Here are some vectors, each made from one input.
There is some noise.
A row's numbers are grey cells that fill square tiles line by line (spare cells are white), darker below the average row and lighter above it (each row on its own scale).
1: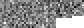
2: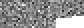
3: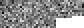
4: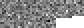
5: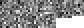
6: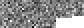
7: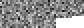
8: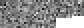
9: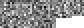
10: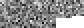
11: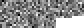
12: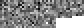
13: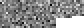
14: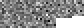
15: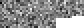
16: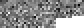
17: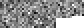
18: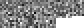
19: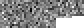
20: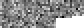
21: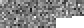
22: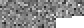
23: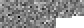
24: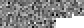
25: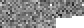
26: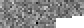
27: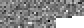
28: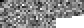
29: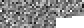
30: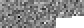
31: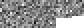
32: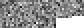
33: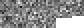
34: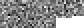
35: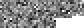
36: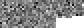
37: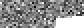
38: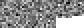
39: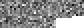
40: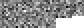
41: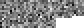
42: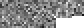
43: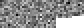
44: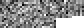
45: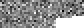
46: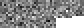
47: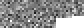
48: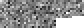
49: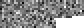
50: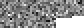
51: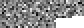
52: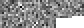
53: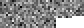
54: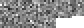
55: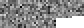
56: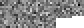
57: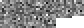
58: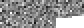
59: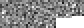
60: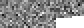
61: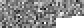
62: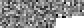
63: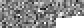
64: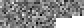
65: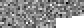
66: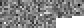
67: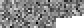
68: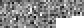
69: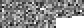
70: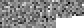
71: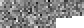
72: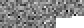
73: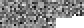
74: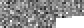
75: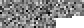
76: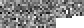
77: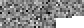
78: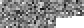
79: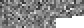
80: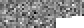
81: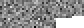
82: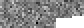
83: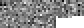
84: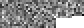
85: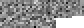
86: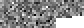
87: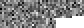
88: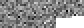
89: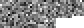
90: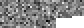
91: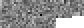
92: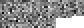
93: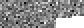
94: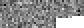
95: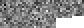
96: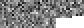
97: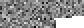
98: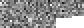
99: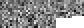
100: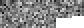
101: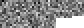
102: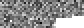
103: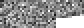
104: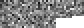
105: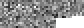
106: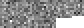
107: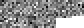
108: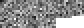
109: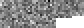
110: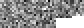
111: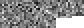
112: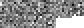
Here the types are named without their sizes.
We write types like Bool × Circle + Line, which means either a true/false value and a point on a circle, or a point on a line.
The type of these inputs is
Label.
